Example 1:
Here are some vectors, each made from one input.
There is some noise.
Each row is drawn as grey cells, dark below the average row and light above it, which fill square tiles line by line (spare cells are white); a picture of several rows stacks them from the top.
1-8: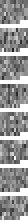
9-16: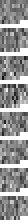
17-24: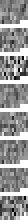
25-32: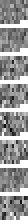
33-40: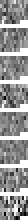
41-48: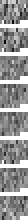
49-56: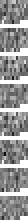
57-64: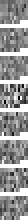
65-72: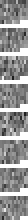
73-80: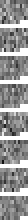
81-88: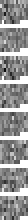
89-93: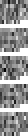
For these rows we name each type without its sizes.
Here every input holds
a list of points on a line.
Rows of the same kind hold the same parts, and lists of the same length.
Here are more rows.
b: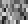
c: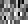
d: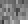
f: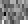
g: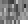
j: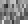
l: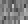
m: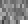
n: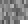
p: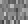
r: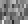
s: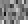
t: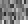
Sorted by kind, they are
b, d, g, l, m, n, p
c
f, j, r, s, t

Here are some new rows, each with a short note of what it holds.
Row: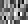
the empty list
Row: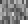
a list of two items
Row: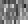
a list of two items
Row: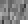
a list of two items
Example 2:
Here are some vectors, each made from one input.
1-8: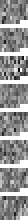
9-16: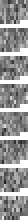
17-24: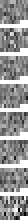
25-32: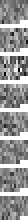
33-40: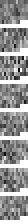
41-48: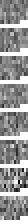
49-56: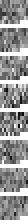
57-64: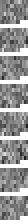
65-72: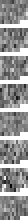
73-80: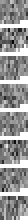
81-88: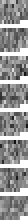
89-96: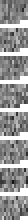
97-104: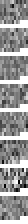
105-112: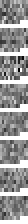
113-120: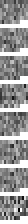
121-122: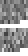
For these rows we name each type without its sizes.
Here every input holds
a list of points on a circle.
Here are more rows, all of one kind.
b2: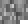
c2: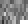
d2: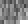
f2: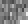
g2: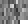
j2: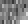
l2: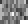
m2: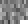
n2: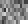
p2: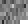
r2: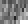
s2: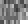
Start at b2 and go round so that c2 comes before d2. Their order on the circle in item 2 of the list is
b2, n2, c2, j2, l2, m2, g2, s2, p2, f2, r2, d2.
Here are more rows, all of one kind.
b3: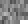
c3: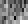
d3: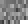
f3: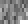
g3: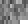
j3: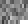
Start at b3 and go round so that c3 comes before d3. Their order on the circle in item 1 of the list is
b3, g3, j3, c3, f3, d3.
